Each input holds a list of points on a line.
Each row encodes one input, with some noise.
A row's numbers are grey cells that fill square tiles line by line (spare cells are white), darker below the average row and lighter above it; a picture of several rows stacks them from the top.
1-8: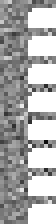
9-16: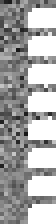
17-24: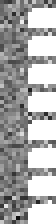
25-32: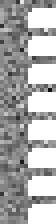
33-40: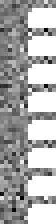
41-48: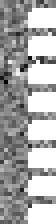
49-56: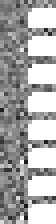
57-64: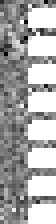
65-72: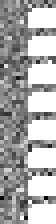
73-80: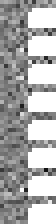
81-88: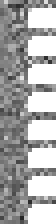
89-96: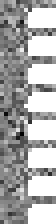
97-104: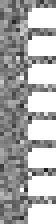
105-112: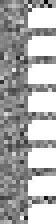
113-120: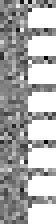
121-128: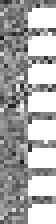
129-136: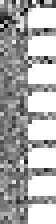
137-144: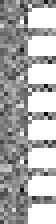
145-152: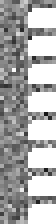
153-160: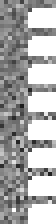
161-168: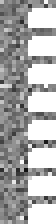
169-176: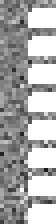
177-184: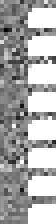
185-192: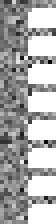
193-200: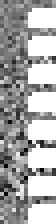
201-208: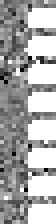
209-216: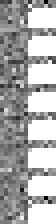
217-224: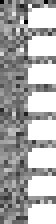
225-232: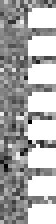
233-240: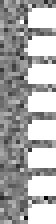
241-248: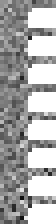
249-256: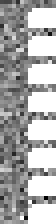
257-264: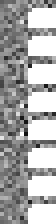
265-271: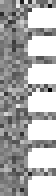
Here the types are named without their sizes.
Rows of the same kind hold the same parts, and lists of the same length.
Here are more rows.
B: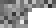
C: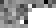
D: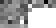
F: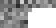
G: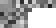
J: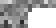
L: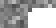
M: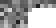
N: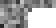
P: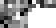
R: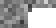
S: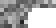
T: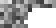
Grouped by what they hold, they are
B, C, D, G
F, J, L, R, S
M, N, T
P

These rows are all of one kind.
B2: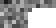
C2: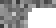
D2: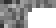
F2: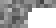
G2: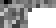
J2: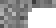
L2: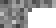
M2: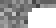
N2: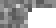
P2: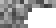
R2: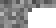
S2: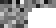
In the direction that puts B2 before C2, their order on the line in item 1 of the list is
S2, D2, B2, G2, R2, L2, M2, J2, P2, F2, N2, C2.
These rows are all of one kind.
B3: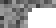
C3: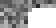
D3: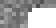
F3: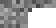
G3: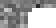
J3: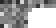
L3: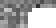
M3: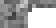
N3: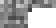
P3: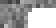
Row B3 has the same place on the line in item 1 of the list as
D3, F3, G3 and L3.
